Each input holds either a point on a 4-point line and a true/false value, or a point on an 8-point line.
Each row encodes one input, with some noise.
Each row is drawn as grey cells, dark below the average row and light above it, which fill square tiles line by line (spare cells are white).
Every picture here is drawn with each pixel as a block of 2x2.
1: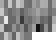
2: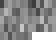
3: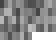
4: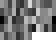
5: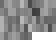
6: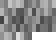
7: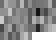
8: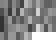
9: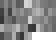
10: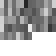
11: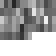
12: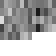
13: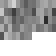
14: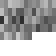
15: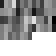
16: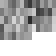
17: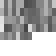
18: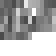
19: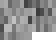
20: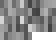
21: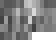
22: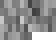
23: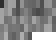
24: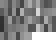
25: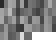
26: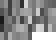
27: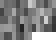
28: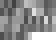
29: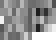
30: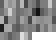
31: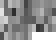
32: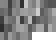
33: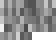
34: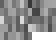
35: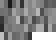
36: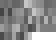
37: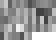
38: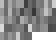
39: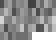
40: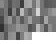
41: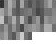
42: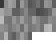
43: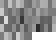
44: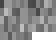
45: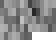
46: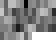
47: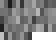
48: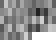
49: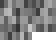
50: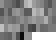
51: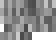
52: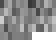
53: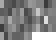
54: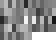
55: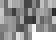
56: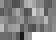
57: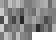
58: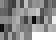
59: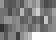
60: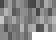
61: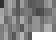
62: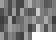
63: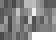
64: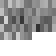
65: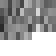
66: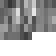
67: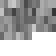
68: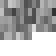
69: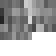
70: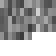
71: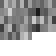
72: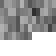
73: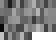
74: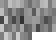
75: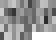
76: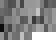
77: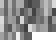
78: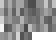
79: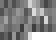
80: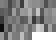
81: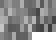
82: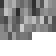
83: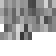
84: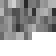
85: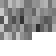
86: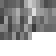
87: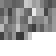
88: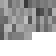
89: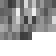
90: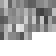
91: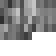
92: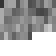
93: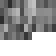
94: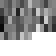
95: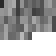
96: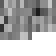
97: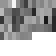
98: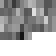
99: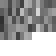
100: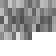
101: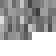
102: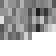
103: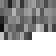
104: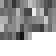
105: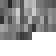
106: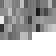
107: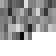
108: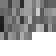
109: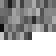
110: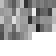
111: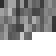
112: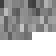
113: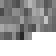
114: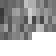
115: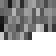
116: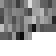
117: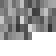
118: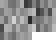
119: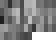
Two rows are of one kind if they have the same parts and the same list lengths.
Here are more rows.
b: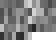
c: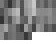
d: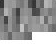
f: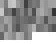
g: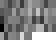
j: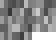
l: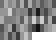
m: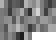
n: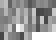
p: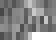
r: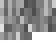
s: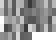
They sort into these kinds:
b, c, g, j, m, p
d, f, l, n, r, s

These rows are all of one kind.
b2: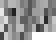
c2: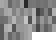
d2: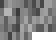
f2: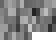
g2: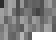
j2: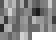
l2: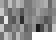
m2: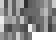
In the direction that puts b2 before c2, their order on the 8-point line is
l2, b2, m2, f2, d2, g2, j2, c2.
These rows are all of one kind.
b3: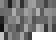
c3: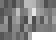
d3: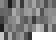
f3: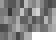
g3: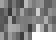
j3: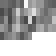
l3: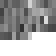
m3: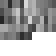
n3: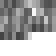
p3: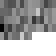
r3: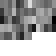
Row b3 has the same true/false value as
d3, f3, g3 and p3.
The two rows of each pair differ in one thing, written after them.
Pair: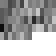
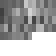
the true/false value
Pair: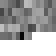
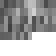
the place on the 4-point line
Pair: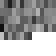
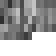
the true/false value
